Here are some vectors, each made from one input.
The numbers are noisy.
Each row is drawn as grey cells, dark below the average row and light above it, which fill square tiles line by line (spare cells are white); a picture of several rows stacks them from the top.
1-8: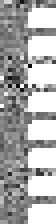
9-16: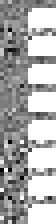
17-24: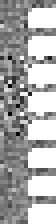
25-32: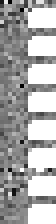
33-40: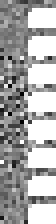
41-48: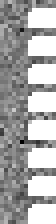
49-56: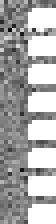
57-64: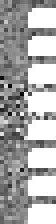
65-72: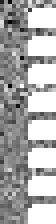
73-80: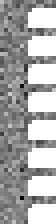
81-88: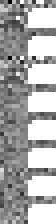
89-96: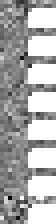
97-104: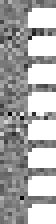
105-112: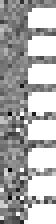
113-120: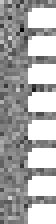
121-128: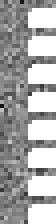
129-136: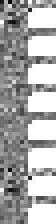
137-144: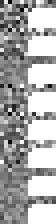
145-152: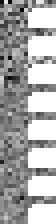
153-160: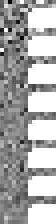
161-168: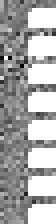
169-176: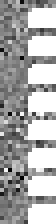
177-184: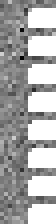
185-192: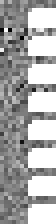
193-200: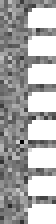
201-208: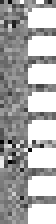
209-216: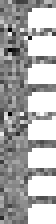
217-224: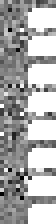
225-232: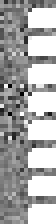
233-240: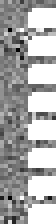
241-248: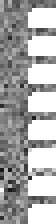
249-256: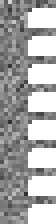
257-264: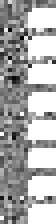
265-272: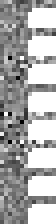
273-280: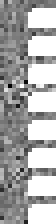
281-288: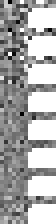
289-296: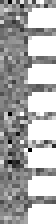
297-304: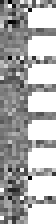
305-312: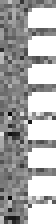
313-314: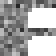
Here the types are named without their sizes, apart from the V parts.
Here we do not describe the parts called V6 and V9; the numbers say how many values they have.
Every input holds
either a label, or a true/false value, a value of V6 and a value of V9.
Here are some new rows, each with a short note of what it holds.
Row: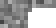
a true/false value, a value of V6 and a value of V9
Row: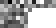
a label
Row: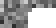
a true/false value, a value of V6 and a value of V9
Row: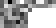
a label
